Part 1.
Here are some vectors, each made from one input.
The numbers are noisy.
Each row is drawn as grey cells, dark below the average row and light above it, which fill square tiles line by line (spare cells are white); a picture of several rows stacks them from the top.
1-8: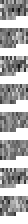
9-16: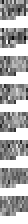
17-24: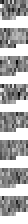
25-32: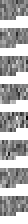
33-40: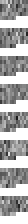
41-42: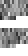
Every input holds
a point on a 6-point line.
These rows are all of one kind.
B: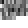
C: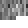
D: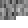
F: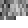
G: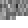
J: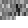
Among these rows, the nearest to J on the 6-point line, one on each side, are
B and G.
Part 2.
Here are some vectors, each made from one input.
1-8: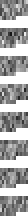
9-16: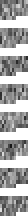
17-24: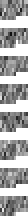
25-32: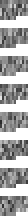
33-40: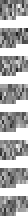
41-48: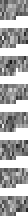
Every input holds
three true/false values.
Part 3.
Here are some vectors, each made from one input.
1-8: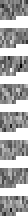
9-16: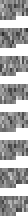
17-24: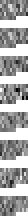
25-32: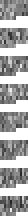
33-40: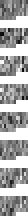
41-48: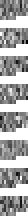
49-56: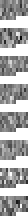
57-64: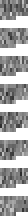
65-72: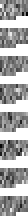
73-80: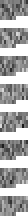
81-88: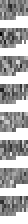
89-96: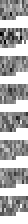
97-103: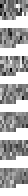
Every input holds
four true/false values.
